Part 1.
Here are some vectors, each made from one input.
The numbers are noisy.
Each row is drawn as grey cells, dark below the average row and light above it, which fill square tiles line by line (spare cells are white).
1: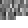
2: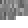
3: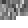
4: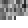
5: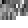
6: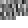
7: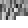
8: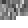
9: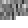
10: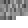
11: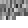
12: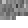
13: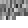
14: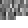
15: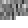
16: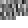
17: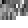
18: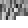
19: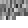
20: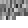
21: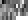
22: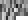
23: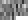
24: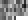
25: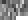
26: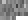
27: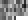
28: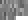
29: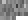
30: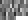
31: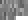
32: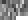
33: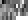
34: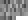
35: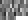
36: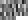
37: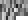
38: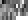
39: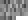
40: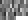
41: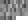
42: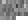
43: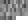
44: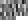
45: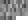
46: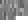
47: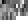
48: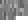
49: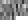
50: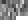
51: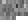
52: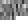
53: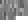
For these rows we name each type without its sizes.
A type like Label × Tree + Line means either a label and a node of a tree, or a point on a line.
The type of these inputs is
Tree.
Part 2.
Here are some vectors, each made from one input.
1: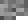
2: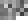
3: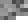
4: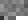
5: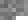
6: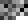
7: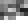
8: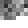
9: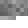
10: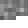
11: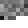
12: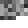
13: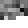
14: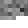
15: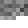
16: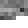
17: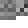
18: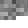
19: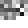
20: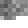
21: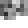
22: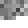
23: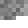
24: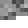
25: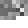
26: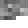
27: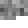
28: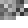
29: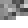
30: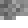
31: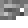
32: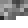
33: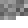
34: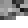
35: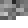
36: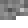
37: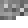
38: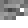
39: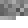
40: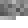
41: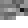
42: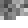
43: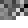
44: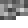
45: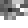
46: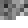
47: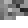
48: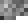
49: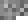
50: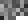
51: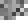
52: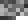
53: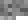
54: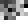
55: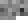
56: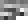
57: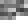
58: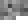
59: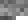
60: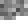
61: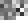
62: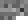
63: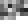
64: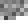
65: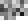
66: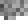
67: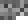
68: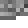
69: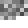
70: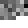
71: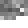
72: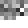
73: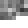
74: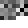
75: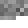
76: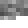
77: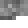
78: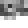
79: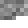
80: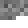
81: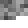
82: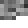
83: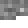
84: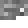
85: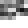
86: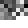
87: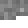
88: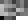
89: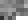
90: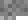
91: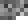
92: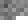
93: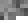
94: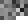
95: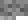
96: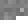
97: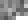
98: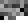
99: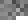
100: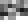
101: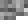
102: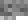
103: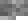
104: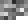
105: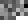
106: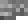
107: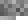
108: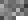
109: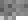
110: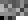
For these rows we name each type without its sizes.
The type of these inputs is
Bool × Bool × Bool + Unit.
